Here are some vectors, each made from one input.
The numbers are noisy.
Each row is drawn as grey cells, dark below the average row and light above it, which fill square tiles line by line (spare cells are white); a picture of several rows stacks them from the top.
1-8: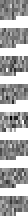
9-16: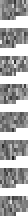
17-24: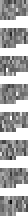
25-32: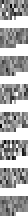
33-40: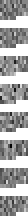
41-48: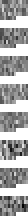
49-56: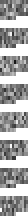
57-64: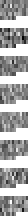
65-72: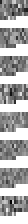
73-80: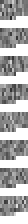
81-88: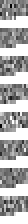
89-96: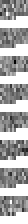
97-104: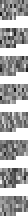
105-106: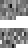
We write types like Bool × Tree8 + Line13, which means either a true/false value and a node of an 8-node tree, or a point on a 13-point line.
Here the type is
List2(Circle11).
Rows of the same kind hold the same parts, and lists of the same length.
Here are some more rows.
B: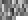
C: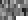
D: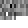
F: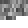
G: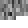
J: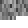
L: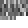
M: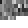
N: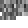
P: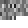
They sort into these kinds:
B, F, J, L, N
C, M
D, G, P

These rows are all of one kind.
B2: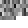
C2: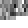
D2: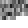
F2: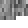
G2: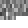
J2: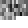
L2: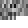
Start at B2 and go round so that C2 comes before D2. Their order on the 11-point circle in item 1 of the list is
B2, C2, D2, F2, J2, G2, L2.
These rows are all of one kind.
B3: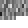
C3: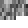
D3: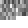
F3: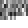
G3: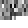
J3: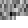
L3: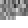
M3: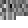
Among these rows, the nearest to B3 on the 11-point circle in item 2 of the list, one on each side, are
D3 and F3.
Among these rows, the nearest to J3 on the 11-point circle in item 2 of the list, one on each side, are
F3 and G3.
